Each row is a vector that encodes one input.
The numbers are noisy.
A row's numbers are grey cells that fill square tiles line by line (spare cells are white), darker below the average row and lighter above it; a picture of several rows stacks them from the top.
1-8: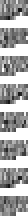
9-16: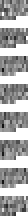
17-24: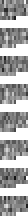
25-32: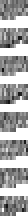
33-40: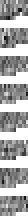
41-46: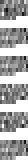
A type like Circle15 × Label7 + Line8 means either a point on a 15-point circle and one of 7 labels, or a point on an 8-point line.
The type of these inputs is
List2(Line6).
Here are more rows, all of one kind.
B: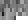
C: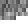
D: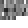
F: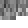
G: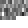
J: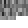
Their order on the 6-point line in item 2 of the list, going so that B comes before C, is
G, J, F, B, C, D.
